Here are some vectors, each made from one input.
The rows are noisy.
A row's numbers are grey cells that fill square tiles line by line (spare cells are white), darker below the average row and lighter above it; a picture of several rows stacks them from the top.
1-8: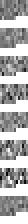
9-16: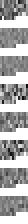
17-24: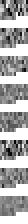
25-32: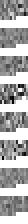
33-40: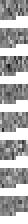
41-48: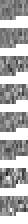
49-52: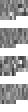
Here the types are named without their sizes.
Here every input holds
a point on a line and a true/false value.
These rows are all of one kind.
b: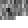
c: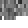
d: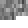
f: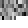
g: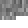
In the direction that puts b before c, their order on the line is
b, d, f, g, c.
